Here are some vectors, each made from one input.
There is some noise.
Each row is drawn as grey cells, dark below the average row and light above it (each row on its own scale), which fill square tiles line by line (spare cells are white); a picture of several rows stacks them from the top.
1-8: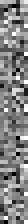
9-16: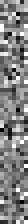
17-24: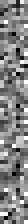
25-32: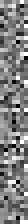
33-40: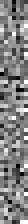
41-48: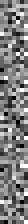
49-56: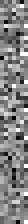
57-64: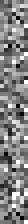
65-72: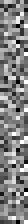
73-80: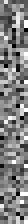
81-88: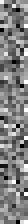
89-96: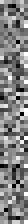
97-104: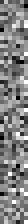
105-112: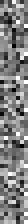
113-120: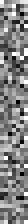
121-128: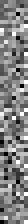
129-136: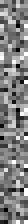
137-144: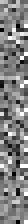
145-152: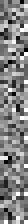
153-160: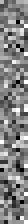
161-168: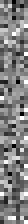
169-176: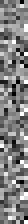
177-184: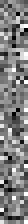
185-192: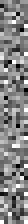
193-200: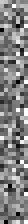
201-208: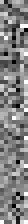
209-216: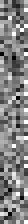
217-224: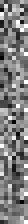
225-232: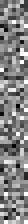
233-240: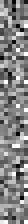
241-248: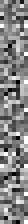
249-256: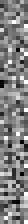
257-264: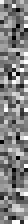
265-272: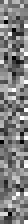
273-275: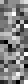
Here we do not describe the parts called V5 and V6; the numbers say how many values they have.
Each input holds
either a fixed value, or two labels (each one of 10) and a value of V6, or four true/false values and a value of V5.
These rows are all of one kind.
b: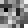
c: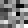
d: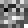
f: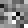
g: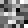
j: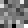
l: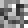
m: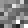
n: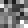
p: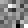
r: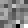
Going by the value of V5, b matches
f and g.
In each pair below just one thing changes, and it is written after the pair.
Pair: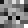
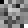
one of the two labels
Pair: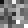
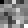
the value of V6
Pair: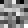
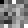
one of the two labels
